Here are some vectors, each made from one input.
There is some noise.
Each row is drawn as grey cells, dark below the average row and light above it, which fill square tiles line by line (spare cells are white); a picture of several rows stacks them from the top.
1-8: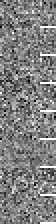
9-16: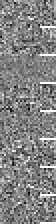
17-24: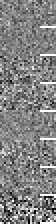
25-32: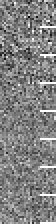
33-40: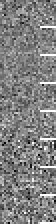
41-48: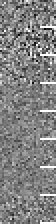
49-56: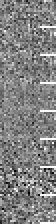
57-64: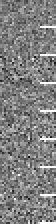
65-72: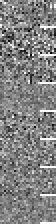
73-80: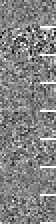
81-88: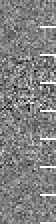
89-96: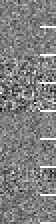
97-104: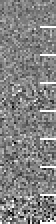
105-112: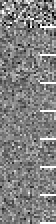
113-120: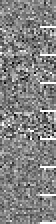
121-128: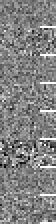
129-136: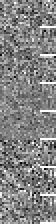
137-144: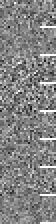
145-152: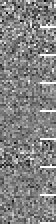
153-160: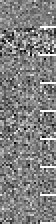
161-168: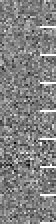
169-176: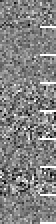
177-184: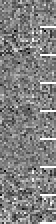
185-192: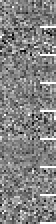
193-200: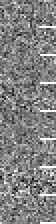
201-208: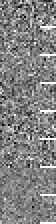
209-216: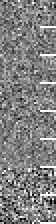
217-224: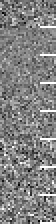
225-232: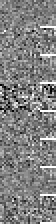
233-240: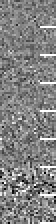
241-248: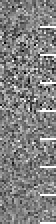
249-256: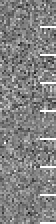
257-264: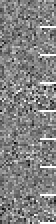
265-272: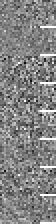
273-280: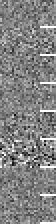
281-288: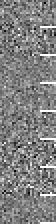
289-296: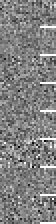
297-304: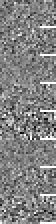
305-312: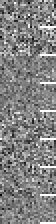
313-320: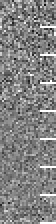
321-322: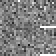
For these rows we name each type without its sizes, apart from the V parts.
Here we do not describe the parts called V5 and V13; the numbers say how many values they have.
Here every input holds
either a node of a tree and a true/false value, or a value of V5 and a value of V13.
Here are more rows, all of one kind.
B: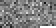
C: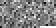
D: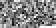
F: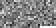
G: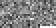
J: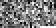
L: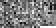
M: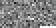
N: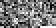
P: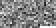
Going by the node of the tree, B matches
G, J and L.
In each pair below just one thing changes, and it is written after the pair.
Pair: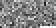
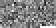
the true/false value
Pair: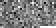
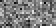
the true/false value
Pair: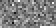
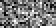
the node of the tree
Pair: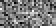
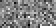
the true/false value
